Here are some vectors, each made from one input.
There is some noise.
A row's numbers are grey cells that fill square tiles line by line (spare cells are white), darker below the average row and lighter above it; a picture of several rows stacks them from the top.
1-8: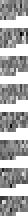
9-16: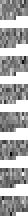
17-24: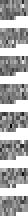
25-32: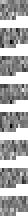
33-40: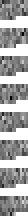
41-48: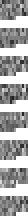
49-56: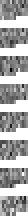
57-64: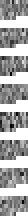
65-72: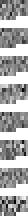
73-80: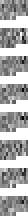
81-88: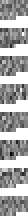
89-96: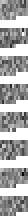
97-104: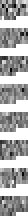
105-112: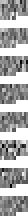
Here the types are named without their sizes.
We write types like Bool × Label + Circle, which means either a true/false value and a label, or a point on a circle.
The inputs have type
Circle + Label × Line × Line + Unit.
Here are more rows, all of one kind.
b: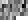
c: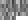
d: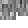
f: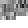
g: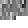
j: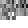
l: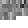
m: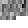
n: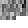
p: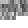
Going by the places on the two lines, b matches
g, m and n.
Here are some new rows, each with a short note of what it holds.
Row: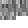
a label and a point on each of two lines
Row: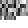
a fixed value
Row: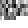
a fixed value
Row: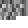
a point on a circle
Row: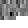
a point on a circle
